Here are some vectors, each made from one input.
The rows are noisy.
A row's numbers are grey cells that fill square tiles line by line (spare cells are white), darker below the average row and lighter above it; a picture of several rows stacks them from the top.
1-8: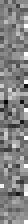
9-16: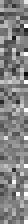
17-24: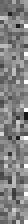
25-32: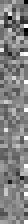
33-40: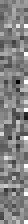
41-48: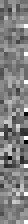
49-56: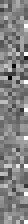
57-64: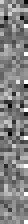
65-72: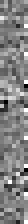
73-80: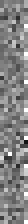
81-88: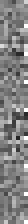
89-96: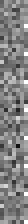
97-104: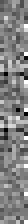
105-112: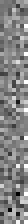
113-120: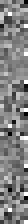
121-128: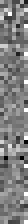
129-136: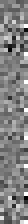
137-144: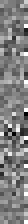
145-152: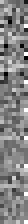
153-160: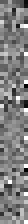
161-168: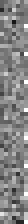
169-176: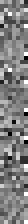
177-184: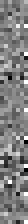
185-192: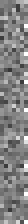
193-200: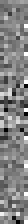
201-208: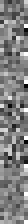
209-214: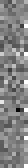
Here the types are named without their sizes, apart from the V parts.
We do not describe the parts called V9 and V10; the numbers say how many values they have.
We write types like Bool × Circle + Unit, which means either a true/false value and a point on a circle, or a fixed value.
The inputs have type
(Circle + V10) × V9 + Label.
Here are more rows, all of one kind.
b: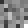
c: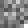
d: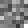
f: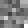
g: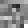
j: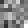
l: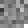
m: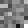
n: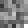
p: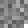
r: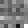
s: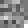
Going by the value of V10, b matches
g, j and s.
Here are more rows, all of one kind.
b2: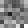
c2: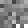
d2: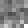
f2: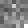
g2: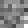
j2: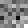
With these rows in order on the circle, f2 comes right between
b2 and j2.
